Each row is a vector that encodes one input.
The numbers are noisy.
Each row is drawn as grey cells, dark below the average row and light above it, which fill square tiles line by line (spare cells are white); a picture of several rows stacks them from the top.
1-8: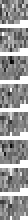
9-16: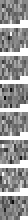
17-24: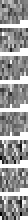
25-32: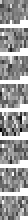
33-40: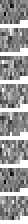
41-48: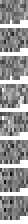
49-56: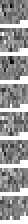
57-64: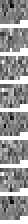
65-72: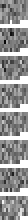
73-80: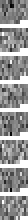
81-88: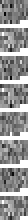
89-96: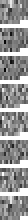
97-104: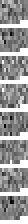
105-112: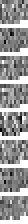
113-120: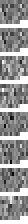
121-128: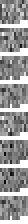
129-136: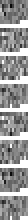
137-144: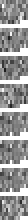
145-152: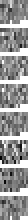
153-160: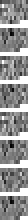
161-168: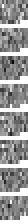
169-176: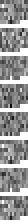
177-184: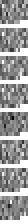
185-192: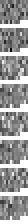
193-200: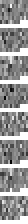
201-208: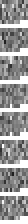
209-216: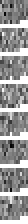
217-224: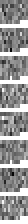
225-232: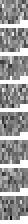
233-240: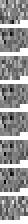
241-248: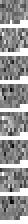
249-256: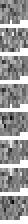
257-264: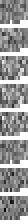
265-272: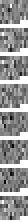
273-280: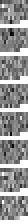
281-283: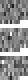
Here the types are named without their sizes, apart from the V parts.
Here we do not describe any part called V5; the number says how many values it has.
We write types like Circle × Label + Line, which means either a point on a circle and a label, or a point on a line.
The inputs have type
Bool × Bool × Bool × Bool + List(Circle × V5).
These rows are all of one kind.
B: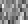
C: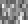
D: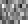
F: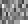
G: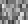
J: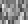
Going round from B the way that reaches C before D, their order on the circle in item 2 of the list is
B, C, F, D, G, J.
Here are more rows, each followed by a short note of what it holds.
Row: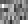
a list of one item
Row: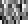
the empty list
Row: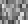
a list of two items
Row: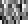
the empty list
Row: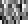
the empty list
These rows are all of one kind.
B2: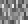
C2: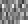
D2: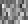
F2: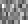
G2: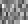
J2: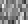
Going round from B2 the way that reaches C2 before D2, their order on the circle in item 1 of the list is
B2, C2, G2, D2, F2, J2.
